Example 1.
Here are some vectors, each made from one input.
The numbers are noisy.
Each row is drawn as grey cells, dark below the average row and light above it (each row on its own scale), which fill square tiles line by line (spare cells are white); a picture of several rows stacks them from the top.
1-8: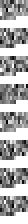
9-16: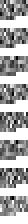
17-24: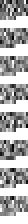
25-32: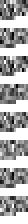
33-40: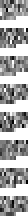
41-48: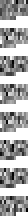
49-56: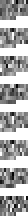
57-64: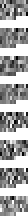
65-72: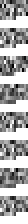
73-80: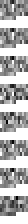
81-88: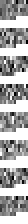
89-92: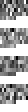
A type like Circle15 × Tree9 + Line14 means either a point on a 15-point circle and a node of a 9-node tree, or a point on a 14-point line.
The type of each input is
Line11.
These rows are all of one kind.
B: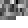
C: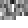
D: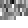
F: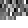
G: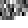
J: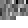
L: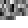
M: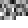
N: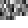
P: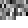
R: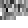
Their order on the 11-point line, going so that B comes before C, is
G, N, L, B, J, F, P, M, C, D, R.
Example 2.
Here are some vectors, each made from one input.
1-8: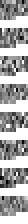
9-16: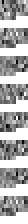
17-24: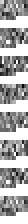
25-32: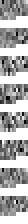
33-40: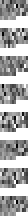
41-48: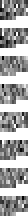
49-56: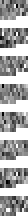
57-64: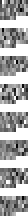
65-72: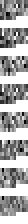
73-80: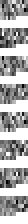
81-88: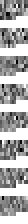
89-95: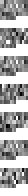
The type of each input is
Circle13.
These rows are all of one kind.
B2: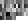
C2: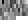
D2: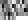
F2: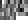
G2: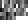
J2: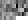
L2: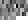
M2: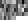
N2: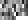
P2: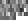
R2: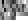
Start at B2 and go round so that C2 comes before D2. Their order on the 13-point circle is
B2, G2, F2, P2, R2, C2, L2, J2, M2, D2, N2.
